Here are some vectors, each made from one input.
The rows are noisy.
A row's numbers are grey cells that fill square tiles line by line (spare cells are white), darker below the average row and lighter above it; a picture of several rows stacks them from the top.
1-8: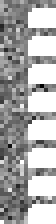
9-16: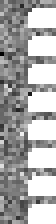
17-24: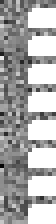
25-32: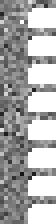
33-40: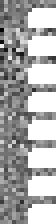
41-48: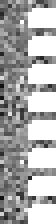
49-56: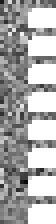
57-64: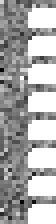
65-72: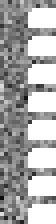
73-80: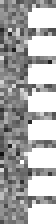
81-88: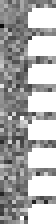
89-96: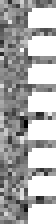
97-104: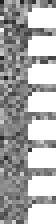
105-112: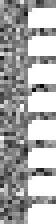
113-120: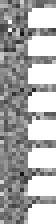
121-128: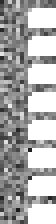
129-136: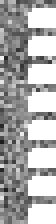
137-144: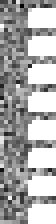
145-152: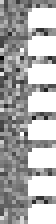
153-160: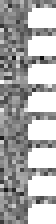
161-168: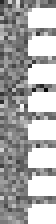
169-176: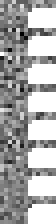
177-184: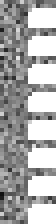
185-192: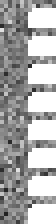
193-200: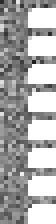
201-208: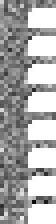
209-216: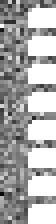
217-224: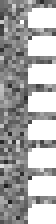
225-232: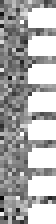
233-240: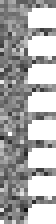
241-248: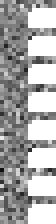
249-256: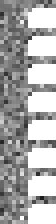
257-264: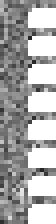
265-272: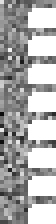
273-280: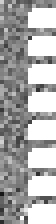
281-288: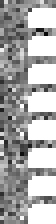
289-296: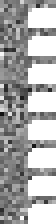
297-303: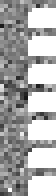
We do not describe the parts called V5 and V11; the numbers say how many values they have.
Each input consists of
a point on a 10-point circle, a true/false value and a value of V5, together with either a point on a 6-point line, or a value of V11.
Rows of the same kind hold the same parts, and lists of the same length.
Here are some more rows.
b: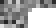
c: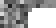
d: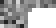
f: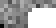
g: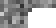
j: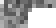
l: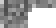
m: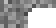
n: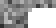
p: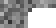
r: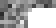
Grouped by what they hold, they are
b, c, l, m, n, r
d, f, g, j, p

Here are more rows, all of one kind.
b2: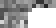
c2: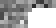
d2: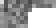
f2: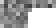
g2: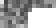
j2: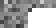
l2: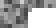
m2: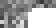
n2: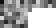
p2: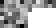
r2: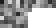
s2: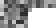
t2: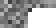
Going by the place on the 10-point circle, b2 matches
d2, g2, n2 and t2.
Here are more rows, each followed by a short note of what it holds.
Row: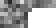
a point on a 10-point circle, a true/false value, a value of V5 and a value of V11
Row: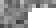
a point on a 10-point circle, a point on a 6-point line, a true/false value and a value of V5
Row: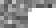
a point on a 10-point circle, a true/false value, a value of V5 and a value of V11
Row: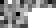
a point on a 10-point circle, a true/false value, a value of V5 and a value of V11
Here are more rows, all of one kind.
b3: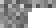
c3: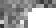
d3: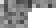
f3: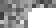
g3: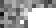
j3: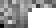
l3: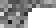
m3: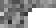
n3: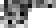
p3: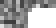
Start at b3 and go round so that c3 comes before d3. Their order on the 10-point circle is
b3, f3, l3, m3, c3, j3, n3, p3, d3, g3.
